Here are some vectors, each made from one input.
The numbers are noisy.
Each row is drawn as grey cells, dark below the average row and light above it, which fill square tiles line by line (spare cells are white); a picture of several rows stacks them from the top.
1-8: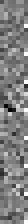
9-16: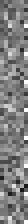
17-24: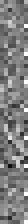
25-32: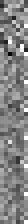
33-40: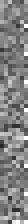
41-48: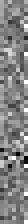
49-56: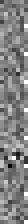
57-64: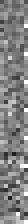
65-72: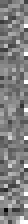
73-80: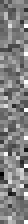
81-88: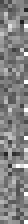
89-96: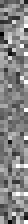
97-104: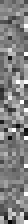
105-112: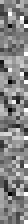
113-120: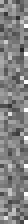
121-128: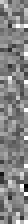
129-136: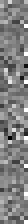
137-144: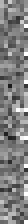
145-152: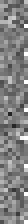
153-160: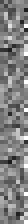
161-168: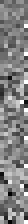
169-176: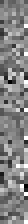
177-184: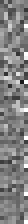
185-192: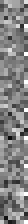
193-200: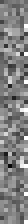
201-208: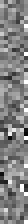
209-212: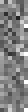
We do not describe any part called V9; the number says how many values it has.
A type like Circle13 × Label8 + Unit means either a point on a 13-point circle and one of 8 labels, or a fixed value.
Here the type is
Bool × (List2(V9) + Tree11).
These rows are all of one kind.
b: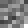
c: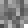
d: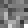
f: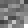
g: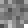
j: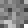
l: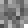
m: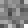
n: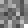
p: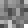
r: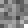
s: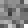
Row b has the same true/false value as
d and f.
